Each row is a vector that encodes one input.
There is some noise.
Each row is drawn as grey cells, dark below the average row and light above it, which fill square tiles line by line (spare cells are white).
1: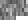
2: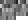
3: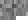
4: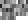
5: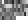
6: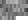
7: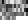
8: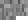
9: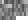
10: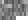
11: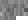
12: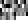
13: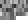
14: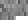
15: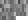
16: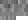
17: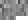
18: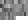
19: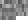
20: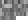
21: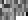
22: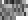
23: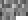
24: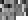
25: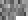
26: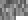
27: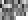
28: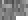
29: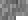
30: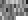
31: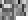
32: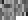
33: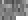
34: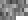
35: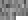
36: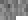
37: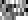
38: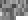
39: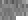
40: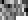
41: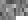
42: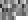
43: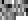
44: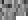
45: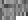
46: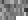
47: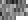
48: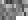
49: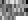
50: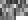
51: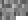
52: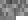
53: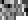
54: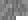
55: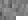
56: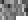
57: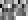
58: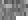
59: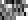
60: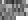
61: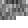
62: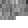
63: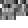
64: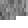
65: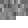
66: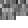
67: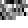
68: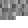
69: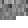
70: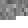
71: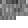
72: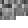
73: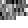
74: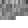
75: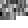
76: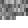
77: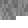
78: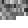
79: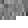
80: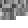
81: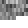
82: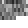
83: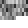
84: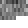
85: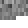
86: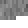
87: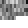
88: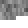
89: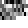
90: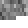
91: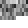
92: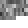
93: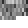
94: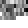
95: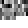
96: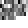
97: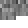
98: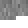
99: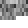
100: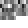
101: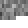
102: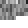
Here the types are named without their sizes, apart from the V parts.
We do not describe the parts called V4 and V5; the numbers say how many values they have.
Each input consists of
either a point on a circle and a value of V4, or a true/false value and a value of V5.
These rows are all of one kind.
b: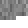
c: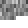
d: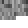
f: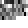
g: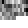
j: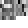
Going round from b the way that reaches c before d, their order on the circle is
b, j, c, d, g, f.
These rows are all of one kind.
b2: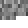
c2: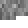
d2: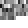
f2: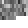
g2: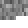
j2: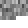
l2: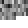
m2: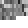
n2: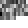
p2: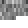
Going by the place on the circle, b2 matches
c2, d2, j2 and m2.
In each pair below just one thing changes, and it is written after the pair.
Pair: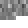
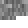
the true/false value
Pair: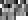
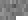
the value of V5
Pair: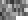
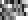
the value of V5
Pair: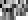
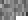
the true/false value
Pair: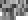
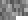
the true/false value
